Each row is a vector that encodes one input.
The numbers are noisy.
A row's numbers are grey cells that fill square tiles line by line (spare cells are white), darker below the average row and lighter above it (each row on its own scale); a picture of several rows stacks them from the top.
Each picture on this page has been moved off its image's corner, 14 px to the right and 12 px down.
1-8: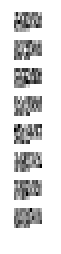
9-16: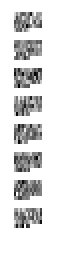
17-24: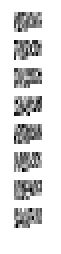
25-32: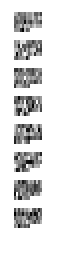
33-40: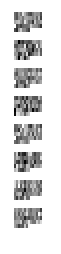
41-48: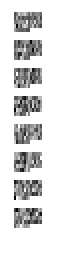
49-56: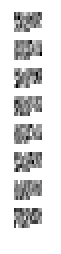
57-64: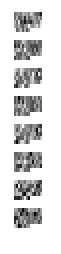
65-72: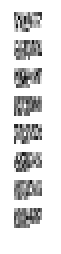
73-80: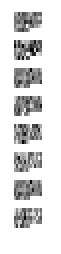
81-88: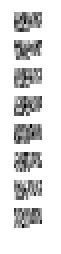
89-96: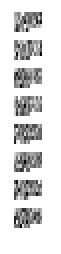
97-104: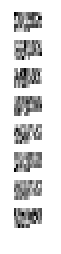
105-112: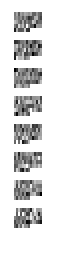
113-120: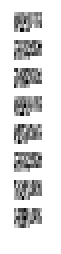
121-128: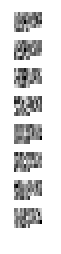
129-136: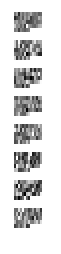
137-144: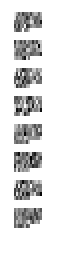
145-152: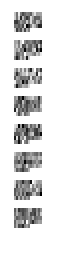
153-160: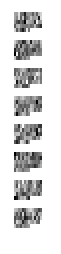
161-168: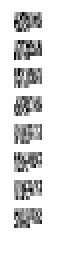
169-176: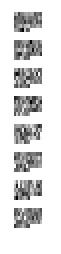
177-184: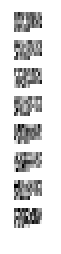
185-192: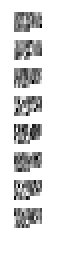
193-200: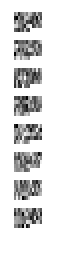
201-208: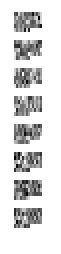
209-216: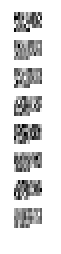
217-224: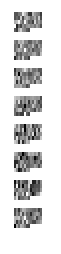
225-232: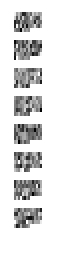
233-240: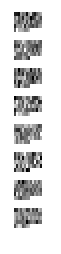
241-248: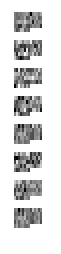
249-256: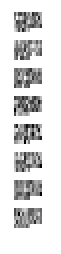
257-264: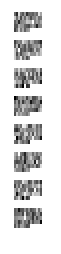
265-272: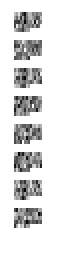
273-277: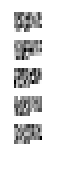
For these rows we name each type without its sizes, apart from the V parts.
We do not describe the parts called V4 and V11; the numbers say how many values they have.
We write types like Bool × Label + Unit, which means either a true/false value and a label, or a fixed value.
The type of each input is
(Bool × Bool × Bool + Unit) × V11 + Label × (Tree + V4).
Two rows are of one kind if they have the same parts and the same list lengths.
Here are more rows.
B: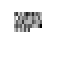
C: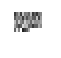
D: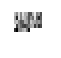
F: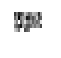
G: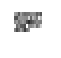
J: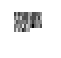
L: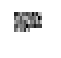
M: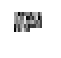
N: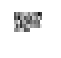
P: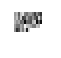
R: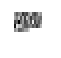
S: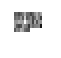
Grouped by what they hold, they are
B, C, J
D, G, N, P
F, M, S
L, R

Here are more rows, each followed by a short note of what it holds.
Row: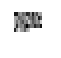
a label and a node of a tree
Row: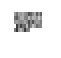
three true/false values and a value of V11
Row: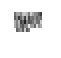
three true/false values and a value of V11
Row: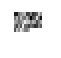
a label and a node of a tree
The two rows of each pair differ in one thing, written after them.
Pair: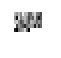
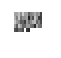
one of the three true/false values
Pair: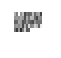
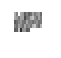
one of the three true/false values
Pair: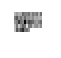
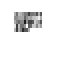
one of the three true/false values
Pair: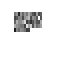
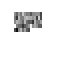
one of the three true/false values
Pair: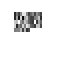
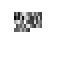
one of the three true/false values
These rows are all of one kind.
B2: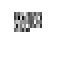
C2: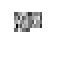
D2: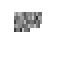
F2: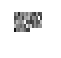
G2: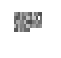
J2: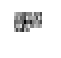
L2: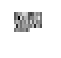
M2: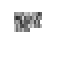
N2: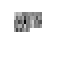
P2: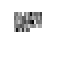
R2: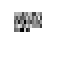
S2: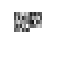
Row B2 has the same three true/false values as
L2, N2 and R2.
